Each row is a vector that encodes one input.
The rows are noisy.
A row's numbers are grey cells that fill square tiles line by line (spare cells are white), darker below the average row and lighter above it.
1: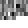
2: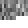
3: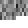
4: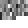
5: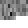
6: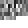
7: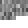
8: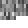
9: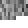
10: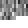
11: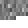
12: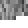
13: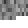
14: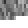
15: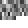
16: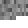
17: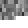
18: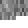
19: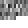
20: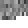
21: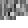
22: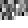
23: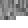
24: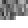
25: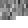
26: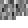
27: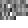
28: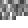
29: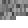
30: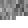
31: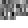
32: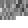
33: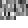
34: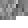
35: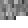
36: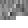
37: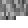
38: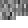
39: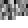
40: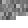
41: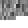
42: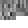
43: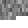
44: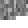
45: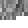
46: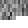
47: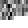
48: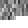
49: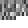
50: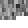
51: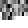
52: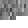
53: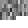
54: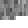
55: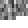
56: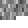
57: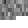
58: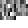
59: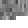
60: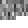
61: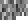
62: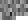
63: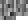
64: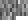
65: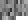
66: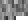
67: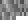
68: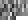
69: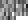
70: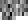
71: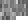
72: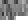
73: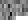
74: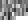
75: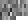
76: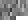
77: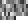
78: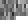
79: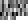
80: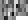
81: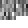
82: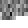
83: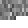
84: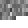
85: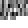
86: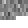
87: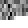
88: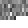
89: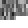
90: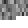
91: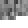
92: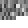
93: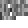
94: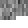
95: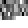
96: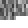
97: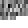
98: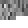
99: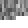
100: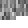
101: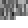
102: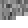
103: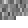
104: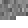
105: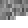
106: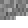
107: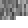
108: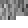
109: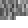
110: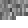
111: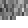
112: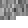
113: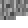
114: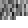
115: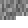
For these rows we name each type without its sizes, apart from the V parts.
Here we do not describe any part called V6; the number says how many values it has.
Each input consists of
a list of items, each a true/false value and a value of V6.
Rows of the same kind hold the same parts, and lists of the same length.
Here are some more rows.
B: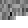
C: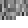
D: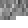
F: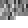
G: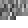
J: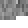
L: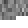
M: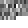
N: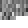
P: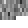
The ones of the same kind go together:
B, D, F, J, N, P
C, G, L
M

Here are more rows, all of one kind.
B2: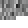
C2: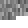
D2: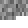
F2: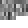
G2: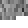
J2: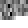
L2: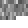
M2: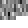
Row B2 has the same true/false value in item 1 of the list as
G2 and L2.
